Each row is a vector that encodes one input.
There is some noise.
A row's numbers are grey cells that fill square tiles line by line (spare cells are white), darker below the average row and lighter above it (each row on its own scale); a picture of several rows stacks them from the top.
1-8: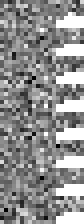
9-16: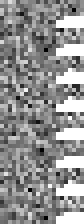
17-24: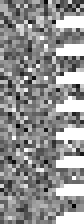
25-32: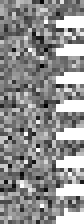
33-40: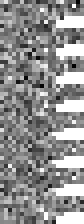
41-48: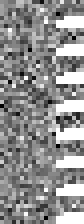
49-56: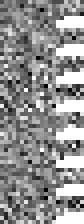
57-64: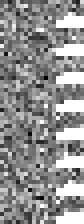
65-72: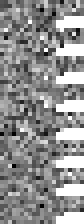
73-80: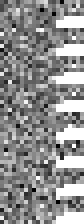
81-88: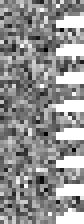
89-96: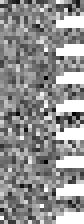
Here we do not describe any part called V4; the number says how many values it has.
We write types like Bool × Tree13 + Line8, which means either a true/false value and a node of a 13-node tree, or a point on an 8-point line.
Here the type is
Line6 × V4 + Line10.
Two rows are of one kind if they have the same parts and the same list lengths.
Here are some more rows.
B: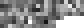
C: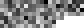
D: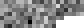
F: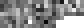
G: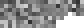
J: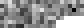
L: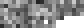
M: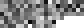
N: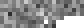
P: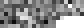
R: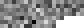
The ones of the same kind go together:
B, F, P
C, D, G, J, L, M, N, R

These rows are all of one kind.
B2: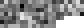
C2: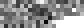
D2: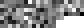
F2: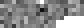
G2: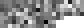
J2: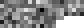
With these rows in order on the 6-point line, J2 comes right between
D2 and F2.
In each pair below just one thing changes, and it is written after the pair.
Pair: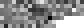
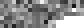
the value of V4
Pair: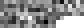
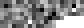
the place on the 6-point line
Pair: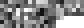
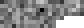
the value of V4
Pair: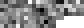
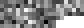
the value of V4
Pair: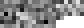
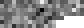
the place on the 6-point line
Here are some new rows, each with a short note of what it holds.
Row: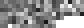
a point on a 6-point line and a value of V4
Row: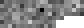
a point on a 6-point line and a value of V4
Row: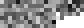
a point on a 10-point line
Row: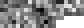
a point on a 6-point line and a value of V4
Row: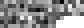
a point on a 6-point line and a value of V4
